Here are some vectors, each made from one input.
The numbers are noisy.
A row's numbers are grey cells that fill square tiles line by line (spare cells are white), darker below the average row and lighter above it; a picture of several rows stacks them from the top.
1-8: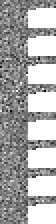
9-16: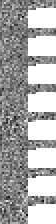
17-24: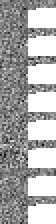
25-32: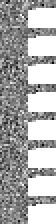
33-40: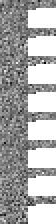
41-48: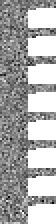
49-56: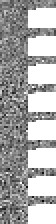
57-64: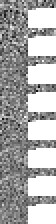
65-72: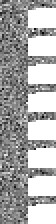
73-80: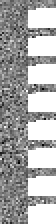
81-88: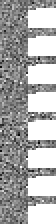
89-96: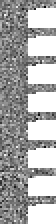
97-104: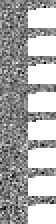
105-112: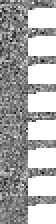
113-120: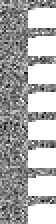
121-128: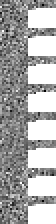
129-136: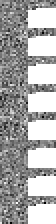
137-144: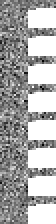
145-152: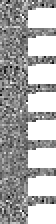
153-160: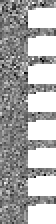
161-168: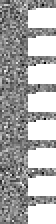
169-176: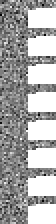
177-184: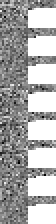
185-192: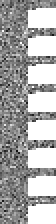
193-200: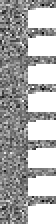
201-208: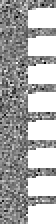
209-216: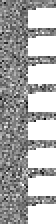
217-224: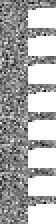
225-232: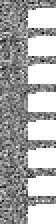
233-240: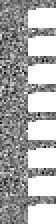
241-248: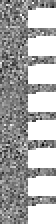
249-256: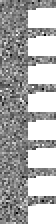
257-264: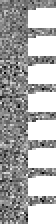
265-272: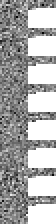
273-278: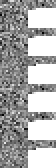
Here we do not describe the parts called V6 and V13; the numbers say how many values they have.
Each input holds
either a value of V6 and a value of V13, or a list of up to three points on a 7-point line.
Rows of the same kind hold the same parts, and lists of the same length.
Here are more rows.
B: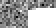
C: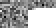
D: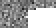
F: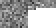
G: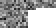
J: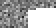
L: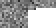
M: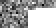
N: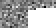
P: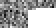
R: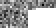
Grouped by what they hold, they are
B, C, M, P, R
D, L
F, N
G
J

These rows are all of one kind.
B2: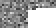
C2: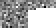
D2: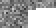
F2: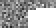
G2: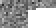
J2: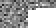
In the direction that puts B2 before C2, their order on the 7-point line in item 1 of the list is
J2, B2, G2, D2, F2, C2.
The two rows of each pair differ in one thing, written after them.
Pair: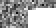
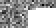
the value of V6
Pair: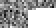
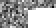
the value of V6
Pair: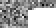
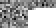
the value of V13
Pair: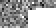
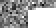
the value of V6
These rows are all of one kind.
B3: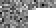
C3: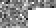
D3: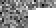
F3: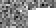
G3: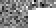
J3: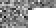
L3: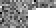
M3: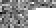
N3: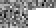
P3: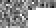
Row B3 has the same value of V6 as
D3, F3, G3 and L3.
